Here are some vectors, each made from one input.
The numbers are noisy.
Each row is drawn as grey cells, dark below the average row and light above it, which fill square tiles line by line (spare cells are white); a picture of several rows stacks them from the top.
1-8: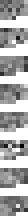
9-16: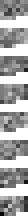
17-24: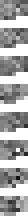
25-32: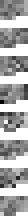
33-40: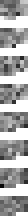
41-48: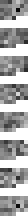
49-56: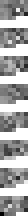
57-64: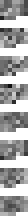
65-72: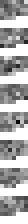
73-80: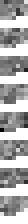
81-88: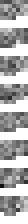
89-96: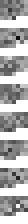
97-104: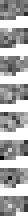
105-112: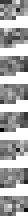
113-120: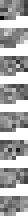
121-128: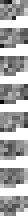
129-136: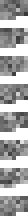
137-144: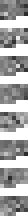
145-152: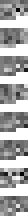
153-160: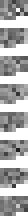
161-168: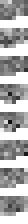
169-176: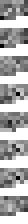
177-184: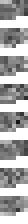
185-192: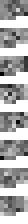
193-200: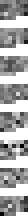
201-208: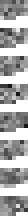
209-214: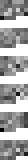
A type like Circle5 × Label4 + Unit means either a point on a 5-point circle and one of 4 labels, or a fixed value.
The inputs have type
List2(Circle6).
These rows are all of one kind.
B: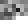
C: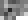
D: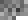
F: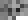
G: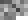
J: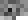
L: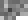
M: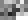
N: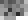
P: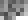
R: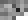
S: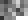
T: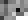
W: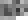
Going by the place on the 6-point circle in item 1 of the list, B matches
G, M and R.
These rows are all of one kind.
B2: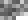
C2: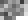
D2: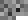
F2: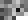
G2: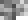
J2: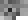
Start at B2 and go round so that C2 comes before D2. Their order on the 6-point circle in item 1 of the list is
B2, C2, G2, F2, D2, J2.
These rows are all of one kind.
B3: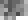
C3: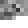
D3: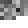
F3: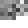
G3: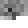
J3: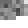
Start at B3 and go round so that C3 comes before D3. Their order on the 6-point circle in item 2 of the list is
B3, C3, J3, F3, G3, D3.
